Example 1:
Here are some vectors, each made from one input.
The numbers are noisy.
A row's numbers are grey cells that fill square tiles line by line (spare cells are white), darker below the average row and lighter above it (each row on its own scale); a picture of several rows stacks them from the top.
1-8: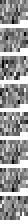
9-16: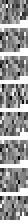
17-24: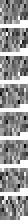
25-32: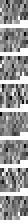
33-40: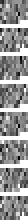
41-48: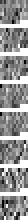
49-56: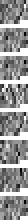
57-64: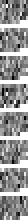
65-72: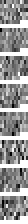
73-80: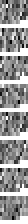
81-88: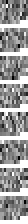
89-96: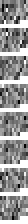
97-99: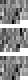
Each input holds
either a fixed value, or a node of a 14-node tree.
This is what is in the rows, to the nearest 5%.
About 5% of them hold a fixed value. The rest hold a node of a 14-node tree.
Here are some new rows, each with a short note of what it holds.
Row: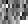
a node of a 14-node tree
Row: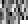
a fixed value
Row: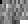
a node of a 14-node tree
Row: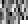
a fixed value
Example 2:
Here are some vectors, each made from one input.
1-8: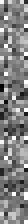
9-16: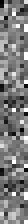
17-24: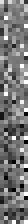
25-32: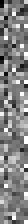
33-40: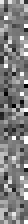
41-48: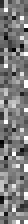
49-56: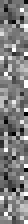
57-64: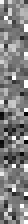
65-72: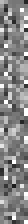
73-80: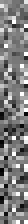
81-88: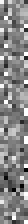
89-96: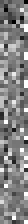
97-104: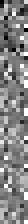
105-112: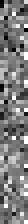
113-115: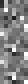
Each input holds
a point on a 10-point circle.
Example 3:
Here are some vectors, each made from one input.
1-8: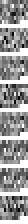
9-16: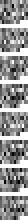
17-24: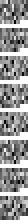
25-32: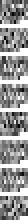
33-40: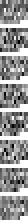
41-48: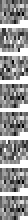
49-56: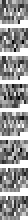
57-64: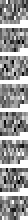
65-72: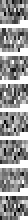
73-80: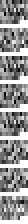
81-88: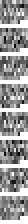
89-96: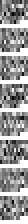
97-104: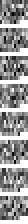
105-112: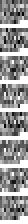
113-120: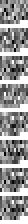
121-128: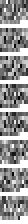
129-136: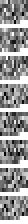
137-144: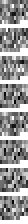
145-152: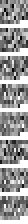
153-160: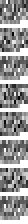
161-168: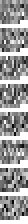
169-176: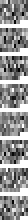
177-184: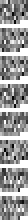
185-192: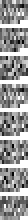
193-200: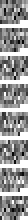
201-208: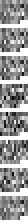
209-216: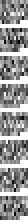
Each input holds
a point on a 16-point circle.
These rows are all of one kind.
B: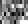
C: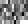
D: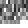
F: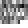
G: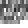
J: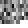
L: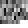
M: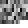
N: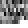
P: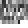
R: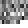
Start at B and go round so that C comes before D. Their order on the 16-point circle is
B, C, D, G, P, F, R, J, M, L, N.
